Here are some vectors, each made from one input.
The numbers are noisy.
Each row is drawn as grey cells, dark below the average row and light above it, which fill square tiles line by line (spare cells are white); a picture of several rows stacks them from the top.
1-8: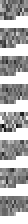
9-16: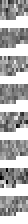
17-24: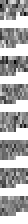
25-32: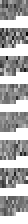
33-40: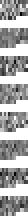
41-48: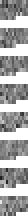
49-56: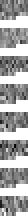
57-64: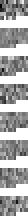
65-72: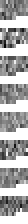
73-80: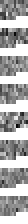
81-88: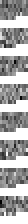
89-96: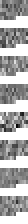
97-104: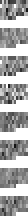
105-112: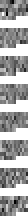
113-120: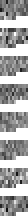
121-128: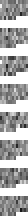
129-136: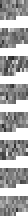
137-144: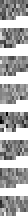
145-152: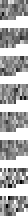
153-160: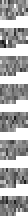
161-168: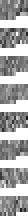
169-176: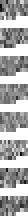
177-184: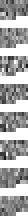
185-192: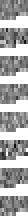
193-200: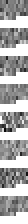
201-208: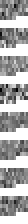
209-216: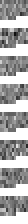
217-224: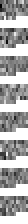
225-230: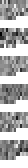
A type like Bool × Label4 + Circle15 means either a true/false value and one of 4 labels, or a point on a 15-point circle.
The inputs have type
Line9.
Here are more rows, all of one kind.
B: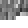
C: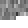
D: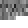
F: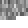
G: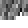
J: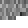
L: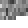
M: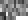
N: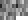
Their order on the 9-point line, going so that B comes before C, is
M, D, G, B, C, N, F, J, L.
